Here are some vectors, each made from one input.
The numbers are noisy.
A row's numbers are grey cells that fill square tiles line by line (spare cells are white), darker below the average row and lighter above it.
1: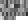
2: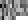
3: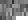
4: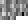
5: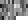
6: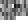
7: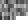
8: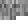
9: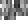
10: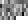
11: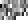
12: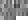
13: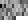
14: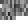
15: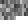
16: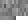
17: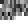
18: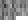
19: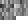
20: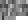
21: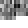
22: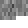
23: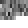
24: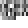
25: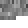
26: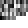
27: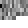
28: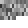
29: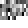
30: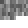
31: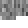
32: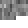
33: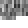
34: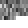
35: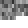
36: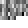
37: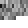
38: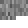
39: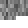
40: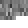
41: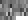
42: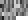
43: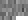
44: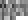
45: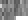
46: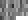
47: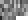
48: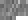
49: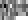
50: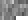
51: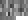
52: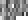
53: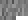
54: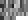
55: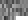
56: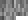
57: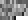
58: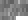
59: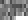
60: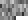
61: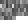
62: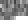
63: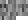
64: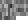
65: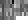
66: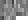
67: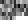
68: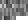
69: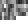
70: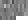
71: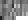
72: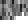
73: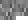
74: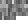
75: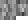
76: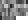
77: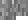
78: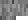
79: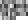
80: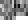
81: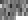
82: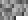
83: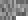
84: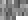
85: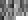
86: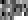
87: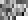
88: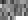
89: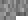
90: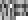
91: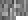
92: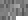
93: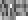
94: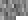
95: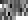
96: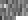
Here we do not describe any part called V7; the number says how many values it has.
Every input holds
a value of V7, together with either one of 5 labels, or a point on a 6-point line.
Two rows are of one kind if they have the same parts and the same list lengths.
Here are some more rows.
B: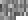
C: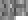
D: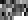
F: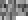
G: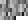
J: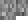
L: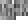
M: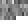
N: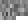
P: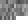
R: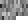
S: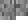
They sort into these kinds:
B, C, D, G, J, N, P, R
F, L, M, S

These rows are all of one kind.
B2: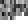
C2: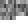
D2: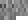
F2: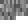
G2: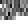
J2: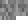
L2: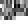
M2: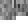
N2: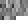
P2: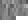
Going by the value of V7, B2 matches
F2 and P2.
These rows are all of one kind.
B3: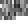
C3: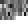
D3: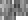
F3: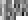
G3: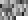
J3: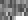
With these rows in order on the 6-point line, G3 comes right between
C3 and F3.
